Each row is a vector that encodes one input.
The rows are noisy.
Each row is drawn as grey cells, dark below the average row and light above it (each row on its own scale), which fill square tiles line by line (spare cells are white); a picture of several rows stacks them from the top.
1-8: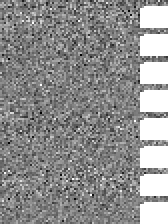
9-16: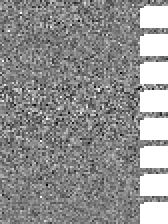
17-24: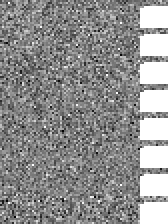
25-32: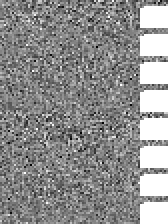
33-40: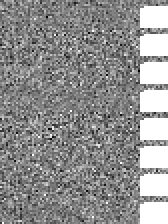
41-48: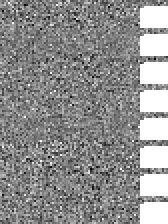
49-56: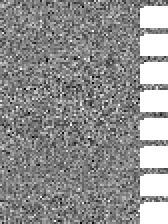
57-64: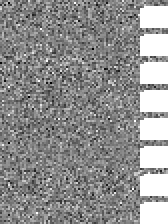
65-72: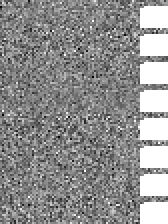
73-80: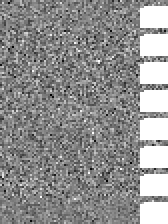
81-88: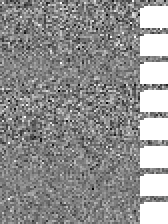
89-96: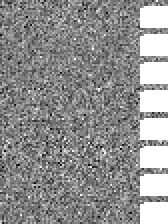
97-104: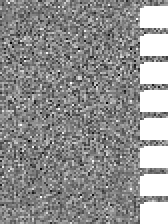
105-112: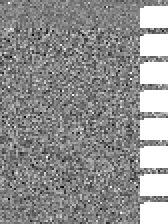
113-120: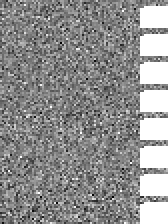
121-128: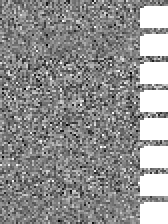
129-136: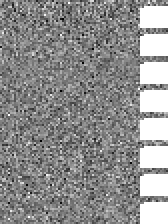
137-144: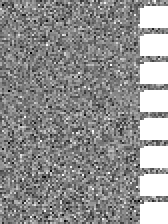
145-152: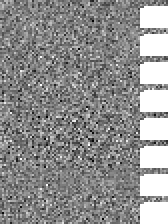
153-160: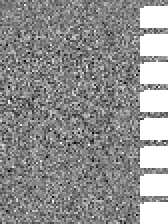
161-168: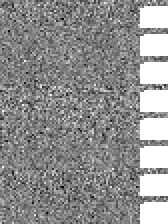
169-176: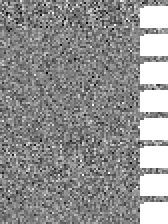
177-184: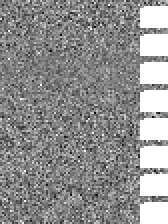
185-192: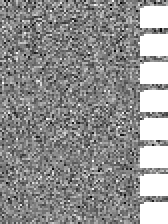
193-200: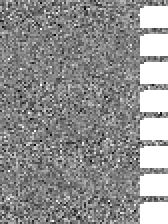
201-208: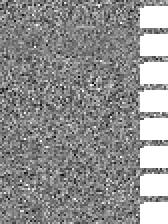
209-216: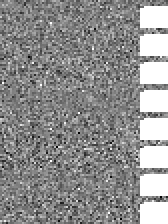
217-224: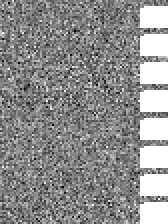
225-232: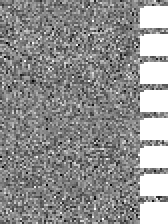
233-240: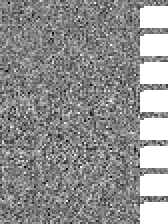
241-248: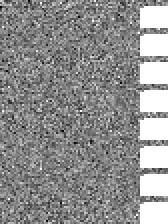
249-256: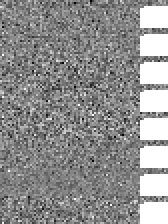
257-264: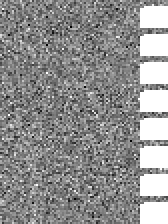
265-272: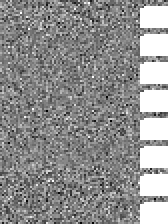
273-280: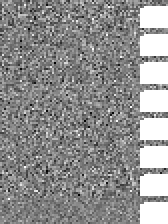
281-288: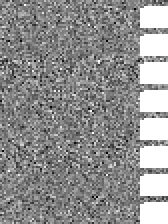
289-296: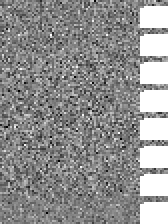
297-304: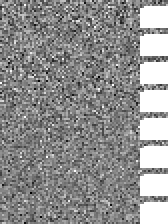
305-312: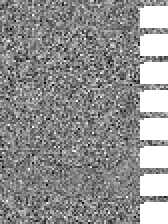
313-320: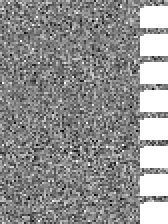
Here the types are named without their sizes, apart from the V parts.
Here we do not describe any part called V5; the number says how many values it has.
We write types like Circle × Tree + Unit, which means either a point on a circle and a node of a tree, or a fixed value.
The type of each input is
Line × Tree × (Tree + Unit) + V5.
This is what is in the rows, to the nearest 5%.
About 85% of them hold a point on a line and a node of a tree, together with either a fixed value, or a node of a tree. The rest hold a value of V5.
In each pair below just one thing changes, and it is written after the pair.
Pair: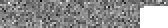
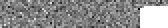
the node of the tree
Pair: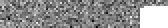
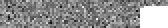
the node of the tree
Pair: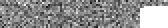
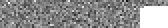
the node of the tree
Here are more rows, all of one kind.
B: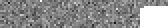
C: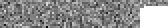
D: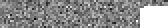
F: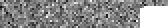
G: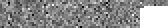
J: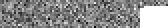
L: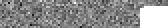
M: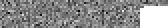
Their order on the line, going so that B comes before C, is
F, B, D, G, L, M, J, C.
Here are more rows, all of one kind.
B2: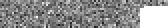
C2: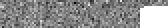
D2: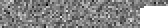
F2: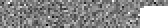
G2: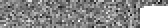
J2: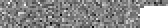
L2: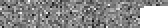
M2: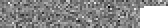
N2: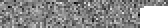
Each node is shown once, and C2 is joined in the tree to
B2 and N2.
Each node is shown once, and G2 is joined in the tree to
L2.
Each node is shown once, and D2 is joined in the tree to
J2.
